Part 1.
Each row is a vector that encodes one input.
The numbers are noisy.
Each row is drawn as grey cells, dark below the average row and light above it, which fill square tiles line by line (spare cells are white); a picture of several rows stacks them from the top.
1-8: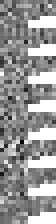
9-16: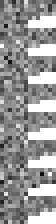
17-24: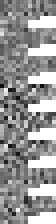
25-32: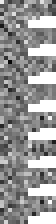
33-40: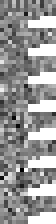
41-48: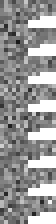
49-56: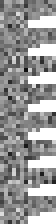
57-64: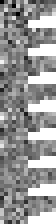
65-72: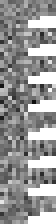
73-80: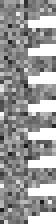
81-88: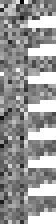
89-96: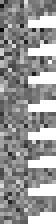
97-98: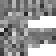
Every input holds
either a point on an 8-point circle, or a fixed value.
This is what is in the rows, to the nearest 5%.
About 95% of them hold a point on an 8-point circle. The rest hold a fixed value.
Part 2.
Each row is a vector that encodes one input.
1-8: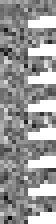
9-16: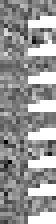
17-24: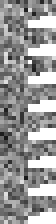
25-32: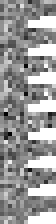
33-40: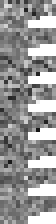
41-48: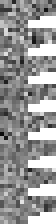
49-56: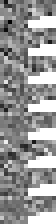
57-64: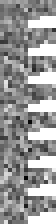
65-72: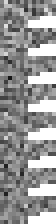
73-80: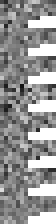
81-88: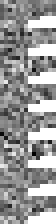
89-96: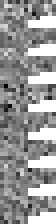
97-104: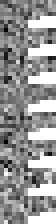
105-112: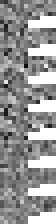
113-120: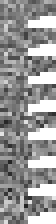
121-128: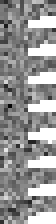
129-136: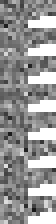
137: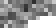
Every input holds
a point on an 11-point line.
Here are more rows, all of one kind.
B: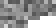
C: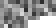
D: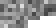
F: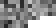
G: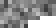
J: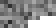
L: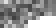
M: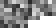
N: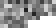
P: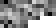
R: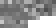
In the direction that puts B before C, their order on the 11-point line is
P, F, J, M, G, R, L, D, B, C, N.
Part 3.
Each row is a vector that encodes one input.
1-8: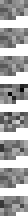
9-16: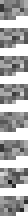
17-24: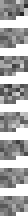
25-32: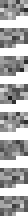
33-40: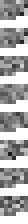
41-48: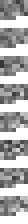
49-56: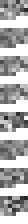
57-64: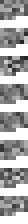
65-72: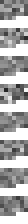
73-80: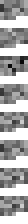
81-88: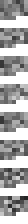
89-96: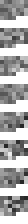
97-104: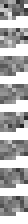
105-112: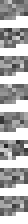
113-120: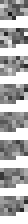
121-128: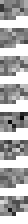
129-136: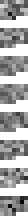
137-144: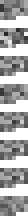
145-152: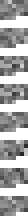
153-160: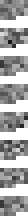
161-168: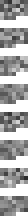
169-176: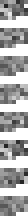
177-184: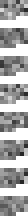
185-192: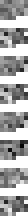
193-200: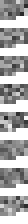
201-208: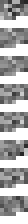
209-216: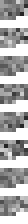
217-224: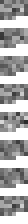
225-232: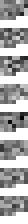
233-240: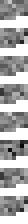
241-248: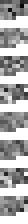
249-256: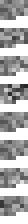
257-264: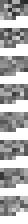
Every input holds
a node of a 13-node tree.
